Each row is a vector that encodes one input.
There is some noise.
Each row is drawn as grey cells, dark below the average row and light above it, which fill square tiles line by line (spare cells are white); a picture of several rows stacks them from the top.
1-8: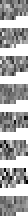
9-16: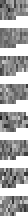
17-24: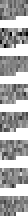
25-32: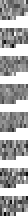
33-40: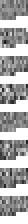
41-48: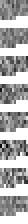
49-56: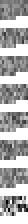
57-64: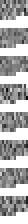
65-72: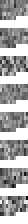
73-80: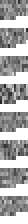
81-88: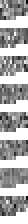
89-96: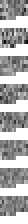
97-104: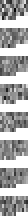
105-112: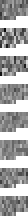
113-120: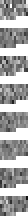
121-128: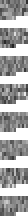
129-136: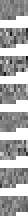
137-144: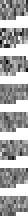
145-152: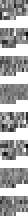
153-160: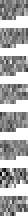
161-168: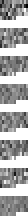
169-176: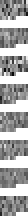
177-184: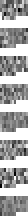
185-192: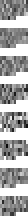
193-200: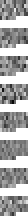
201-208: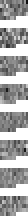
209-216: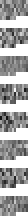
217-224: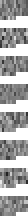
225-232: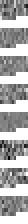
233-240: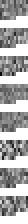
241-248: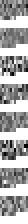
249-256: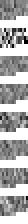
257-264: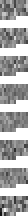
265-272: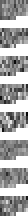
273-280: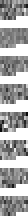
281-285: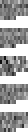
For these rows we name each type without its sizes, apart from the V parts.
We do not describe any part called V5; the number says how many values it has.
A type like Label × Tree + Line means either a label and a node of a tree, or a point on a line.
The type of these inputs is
(Bool × Line + V5) × Label.
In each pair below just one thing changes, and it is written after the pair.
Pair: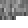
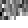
the label
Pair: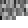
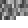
the place on the line
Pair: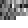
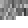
the true/false value
